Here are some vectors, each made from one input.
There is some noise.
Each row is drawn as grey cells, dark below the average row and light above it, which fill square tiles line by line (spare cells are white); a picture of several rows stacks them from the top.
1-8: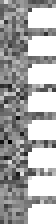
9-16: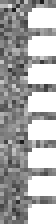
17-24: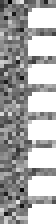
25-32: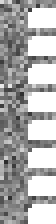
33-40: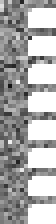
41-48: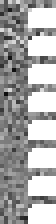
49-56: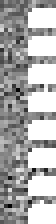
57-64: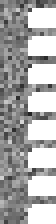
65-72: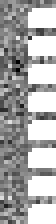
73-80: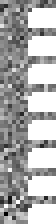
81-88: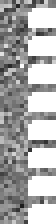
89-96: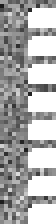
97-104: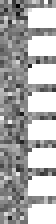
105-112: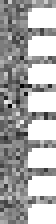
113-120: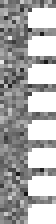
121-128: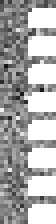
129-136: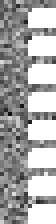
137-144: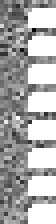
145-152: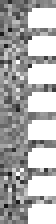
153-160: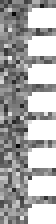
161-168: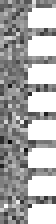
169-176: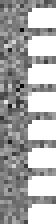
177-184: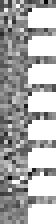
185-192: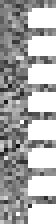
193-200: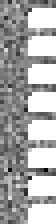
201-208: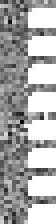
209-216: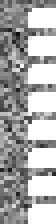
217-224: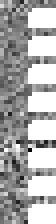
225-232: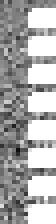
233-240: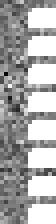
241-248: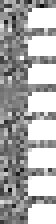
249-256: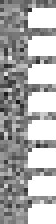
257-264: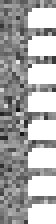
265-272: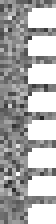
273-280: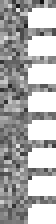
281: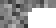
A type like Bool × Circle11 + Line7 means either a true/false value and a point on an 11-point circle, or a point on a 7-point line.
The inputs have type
Label9.
